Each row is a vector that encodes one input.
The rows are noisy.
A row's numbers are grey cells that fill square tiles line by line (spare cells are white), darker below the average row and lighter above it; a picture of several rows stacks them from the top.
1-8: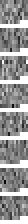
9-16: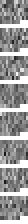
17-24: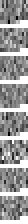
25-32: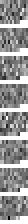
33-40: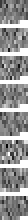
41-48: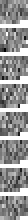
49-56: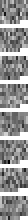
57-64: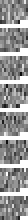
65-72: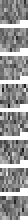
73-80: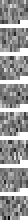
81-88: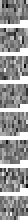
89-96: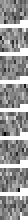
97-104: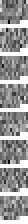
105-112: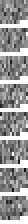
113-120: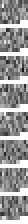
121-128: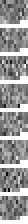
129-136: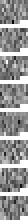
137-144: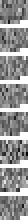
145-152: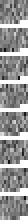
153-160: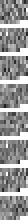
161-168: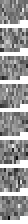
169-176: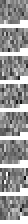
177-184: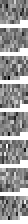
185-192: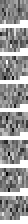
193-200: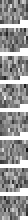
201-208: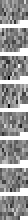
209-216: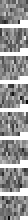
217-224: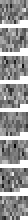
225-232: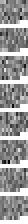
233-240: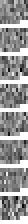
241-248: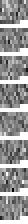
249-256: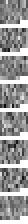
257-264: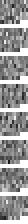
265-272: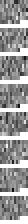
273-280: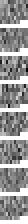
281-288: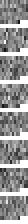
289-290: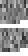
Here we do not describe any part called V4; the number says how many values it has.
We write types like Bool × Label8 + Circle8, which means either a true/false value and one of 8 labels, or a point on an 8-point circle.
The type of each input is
(Line5 + V4) × (List2(Line3 × Line3) + Tree9).
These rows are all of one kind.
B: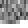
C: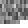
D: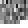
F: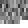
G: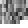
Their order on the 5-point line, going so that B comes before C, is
D, G, B, C, F.
